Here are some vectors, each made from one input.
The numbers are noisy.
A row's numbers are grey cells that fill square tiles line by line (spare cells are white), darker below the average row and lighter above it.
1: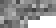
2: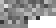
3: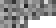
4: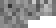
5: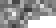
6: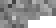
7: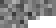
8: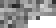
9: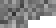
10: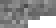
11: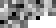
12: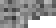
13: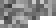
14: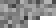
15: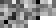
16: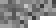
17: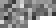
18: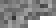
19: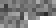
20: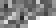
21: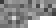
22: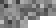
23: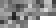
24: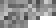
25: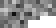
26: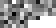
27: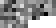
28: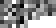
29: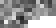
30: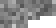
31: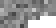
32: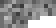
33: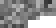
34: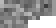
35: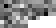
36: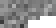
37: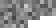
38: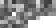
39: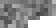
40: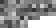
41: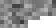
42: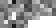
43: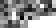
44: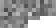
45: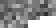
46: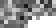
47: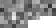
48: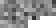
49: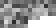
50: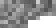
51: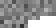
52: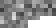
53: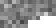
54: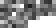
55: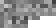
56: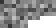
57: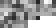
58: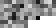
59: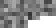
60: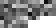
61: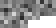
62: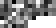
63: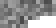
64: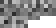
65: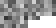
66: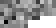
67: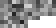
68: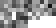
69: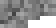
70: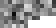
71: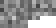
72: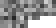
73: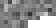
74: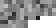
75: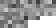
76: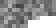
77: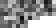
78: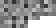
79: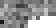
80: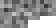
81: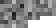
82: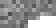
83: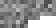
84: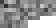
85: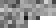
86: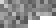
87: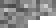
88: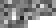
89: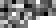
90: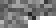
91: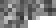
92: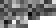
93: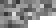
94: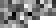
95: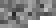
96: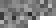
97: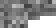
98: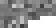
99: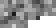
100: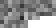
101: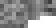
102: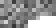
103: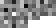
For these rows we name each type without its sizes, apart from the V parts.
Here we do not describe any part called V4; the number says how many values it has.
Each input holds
a value of V4, together with either a point on a line, or three true/false values.
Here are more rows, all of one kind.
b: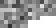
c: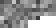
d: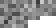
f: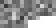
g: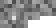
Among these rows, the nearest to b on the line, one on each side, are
c and f.
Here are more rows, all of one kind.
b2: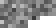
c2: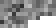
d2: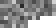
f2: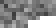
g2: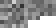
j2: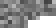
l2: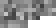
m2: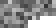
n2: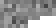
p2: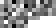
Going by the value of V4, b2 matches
f2, j2, l2 and p2.
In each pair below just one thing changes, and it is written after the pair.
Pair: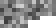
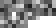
the place on the line
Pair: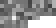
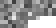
the value of V4
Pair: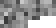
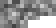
the value of V4
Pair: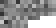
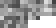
the value of V4
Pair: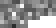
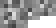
the value of V4
